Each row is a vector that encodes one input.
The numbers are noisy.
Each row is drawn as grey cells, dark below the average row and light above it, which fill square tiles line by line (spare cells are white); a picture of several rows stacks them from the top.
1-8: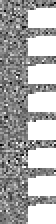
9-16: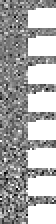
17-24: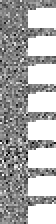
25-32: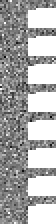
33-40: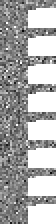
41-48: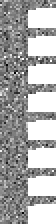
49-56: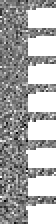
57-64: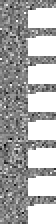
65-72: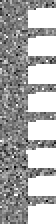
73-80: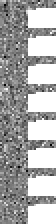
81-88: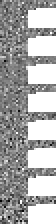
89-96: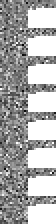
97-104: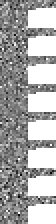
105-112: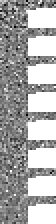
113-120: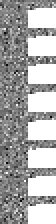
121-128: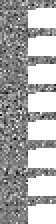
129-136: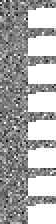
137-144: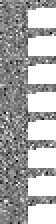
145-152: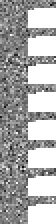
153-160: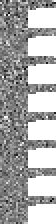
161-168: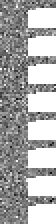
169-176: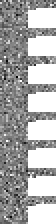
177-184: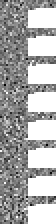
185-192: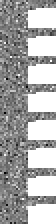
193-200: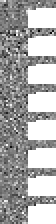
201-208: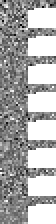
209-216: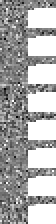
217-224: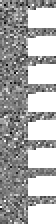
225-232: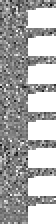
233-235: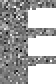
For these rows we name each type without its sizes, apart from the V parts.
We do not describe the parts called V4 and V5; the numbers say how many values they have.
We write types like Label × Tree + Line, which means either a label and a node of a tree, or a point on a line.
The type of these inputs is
Bool × Bool × Bool × Bool × Tree × (Tree + V4) × V5.
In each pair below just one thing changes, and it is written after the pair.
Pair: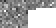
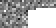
one of the four true/false values
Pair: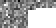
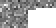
the value of V5
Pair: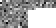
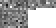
the node of one of the two trees
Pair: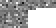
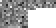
one of the four true/false values
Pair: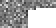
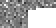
the value of V5
